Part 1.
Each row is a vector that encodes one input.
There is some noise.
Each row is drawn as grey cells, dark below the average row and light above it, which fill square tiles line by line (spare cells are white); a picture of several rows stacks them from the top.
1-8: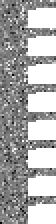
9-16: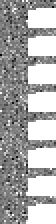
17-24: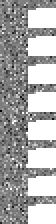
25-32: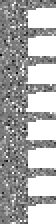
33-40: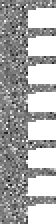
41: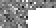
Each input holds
one of 4 labels and three true/false values.
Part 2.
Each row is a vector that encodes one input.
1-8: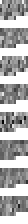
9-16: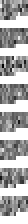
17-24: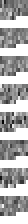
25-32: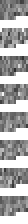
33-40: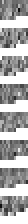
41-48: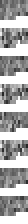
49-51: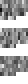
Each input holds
either a point on a 5-point line, or a node of a 7-node tree.
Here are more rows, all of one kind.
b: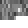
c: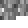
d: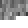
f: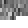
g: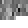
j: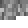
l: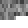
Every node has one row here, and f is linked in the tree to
g.
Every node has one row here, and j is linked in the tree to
c and d.
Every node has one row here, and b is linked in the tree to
l.
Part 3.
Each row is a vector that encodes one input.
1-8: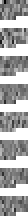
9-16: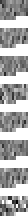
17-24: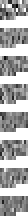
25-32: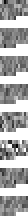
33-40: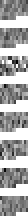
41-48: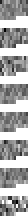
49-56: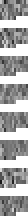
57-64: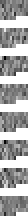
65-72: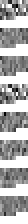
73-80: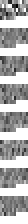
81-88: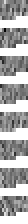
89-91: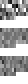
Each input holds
a list of up to two points on a 4-point line.
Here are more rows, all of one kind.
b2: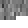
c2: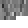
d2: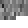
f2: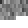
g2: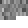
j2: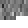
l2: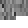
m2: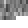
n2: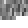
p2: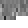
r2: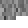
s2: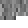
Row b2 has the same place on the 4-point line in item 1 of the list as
c2, d2, j2 and l2.
